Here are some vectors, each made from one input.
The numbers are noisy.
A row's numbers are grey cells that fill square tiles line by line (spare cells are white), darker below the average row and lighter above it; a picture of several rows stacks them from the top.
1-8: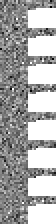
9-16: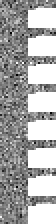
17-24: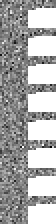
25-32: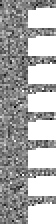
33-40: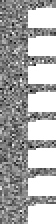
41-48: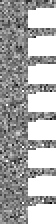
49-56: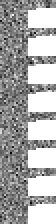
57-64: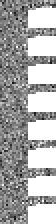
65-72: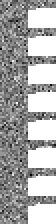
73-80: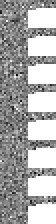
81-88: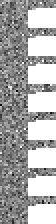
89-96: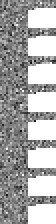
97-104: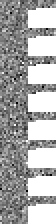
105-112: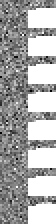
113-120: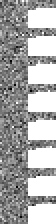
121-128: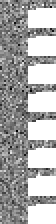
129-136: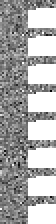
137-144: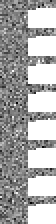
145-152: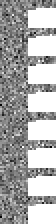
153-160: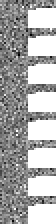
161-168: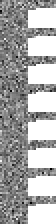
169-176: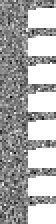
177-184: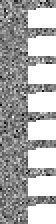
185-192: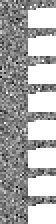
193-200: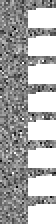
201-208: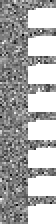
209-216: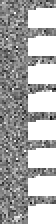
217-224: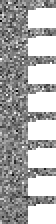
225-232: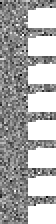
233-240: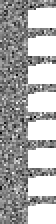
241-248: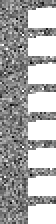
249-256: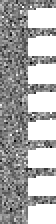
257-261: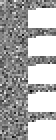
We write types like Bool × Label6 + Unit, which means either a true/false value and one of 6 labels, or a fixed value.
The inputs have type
Circle13 × Circle13 × Line8.
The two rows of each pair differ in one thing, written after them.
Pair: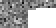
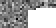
the place on one of the two 13-point circles
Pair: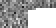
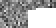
the place on one of the two 13-point circles
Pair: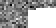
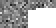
the place on the 8-point line
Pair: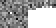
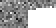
the place on the 8-point line
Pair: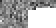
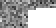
the place on one of the two 13-point circles
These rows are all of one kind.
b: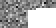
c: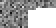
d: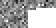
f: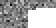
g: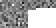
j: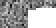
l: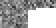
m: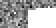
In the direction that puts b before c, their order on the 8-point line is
b, d, c, l, f, g, j, m.
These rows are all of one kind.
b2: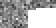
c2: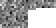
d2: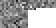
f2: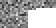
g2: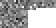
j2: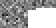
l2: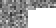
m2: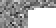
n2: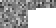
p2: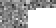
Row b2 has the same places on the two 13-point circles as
f2, n2 and p2.
